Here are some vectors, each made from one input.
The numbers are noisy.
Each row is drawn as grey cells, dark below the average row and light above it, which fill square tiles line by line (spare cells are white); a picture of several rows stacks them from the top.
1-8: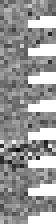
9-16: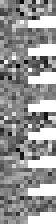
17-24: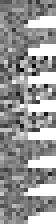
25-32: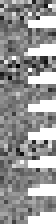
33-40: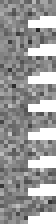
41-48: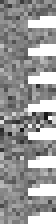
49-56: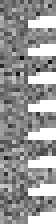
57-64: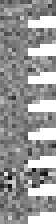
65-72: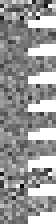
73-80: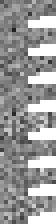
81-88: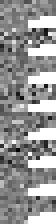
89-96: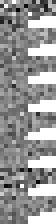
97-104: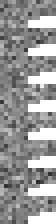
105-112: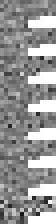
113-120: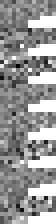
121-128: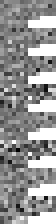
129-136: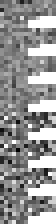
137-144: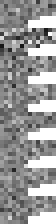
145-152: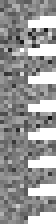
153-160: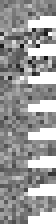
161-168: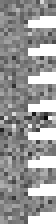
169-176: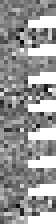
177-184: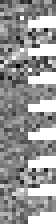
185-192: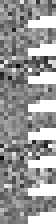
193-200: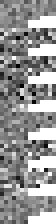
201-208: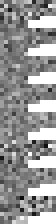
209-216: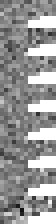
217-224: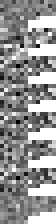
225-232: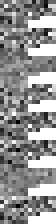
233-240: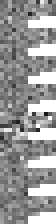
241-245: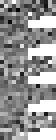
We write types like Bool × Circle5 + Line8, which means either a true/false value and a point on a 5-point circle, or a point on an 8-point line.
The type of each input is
(Bool × Bool × Bool × Bool + Label6) × Label5 + Label4 + Line7.
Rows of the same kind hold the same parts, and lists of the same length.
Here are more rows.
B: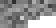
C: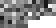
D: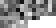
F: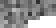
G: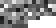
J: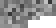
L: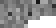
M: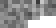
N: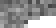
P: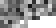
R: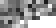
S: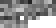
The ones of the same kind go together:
B, M, N, S
C, G
D, P, R
F, J, L

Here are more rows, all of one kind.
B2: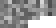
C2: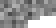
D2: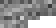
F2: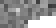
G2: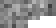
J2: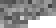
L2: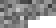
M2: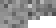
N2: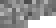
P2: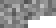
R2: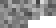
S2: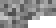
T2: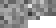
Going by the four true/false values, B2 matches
F2, G2, L2 and P2.
